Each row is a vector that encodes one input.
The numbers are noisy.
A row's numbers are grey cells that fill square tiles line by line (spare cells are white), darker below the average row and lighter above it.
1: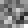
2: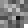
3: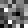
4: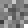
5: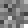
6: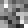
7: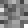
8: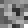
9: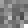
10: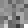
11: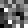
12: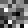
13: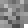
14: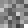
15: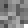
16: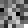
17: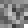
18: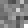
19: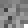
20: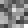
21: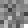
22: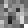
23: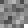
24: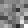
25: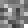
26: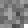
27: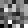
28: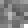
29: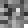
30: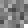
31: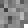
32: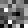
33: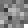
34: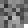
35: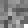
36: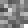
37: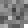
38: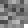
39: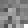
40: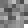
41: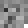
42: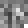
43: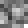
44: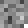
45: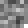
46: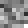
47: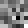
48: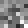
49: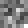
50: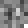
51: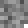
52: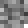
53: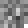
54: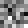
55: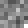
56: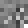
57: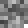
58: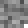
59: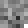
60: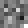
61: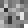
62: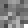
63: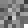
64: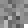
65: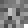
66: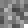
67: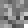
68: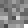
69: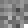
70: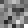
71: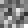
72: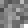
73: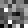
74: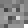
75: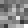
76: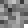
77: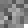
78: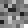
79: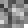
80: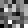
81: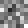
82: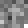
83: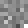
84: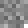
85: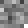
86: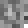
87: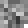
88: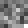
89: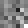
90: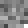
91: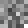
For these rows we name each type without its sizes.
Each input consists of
a list of points on a line.
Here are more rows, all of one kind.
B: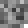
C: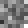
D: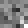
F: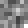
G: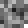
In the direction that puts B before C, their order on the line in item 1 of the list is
F, B, C, G, D.
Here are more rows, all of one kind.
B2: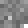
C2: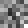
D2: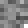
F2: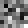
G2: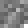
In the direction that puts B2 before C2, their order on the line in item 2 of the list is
G2, B2, D2, F2, C2.
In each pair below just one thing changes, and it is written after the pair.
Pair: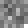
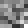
the place on the line in item 1 of the list
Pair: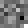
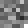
the place on the line in item 2 of the list
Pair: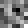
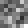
the place on the line in item 1 of the list
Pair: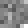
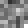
the place on the line in item 1 of the list
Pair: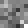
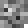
the place on the line in item 1 of the list
